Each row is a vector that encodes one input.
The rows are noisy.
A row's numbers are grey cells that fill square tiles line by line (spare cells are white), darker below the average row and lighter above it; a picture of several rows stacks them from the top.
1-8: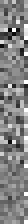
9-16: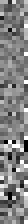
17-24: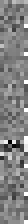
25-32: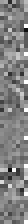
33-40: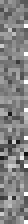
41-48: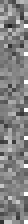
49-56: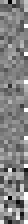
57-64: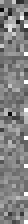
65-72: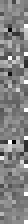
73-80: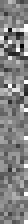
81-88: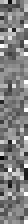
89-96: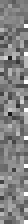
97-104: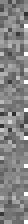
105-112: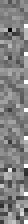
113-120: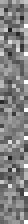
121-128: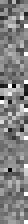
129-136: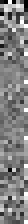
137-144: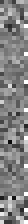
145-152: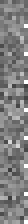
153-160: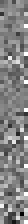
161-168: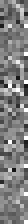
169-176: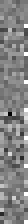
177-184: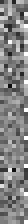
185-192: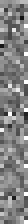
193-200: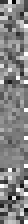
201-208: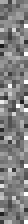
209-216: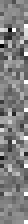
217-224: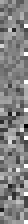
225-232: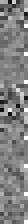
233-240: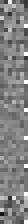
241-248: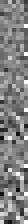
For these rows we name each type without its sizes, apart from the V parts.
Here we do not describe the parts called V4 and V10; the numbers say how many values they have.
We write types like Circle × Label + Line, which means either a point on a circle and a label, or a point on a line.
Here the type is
(Bool × Bool × Bool + V4) × V10 + List(Line).
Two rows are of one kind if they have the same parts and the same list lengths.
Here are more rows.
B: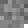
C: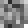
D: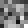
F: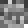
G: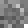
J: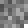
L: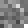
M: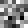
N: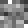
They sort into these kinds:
B, C, F
D, J
G, L
M
N

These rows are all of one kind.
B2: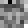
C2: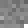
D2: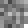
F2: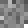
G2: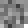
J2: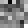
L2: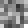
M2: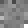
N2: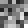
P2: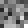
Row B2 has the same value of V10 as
C2 and J2.
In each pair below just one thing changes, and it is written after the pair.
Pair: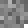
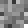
the value of V4
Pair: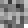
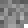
the value of V10
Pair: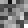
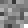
the value of V10
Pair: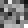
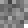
the value of V4
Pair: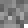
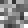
the value of V10
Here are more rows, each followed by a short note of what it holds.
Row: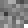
the empty list
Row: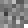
the empty list
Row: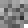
a list of one item
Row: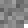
a value of V4 and a value of V10
